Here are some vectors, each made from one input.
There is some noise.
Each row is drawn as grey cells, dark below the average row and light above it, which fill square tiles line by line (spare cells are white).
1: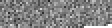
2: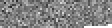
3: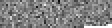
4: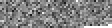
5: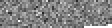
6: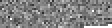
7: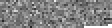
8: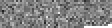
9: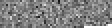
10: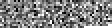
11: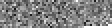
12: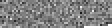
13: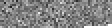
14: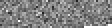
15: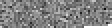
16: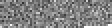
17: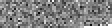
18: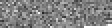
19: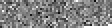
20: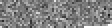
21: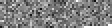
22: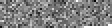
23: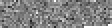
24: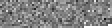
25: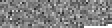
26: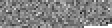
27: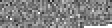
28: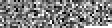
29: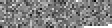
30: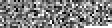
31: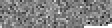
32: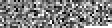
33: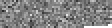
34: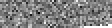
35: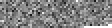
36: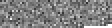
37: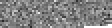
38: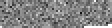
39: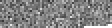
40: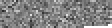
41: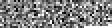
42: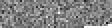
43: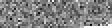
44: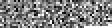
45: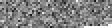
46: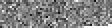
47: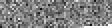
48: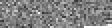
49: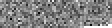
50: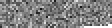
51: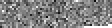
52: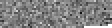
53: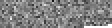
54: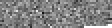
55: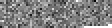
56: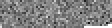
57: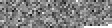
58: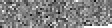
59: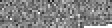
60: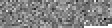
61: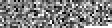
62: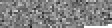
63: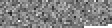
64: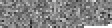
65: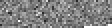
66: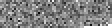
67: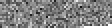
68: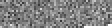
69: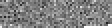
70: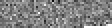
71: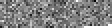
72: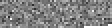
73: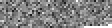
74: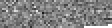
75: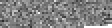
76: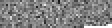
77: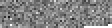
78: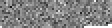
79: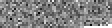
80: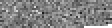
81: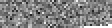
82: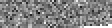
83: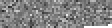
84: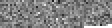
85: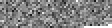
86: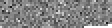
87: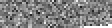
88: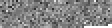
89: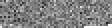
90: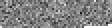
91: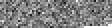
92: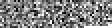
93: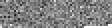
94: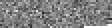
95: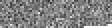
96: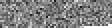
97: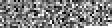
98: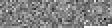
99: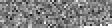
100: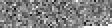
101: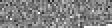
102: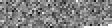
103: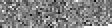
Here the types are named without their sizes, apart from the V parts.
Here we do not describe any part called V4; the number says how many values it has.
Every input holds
a list of items, each a true/false value and a value of V4.
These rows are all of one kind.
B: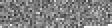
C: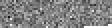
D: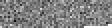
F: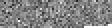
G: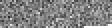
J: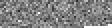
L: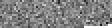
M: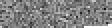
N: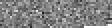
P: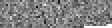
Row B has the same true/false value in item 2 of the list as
J and L.
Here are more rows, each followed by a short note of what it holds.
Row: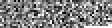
the empty list
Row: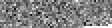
a list of one item
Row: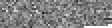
a list of two items
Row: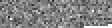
a list of two items
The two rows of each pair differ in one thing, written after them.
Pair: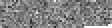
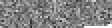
the value of V4 in item 2 of the list
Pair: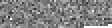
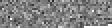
the true/false value in item 2 of the list
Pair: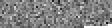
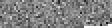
the true/false value in item 2 of the list
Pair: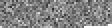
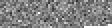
the true/false value in item 1 of the list
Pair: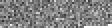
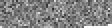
the value of V4 in item 1 of the list
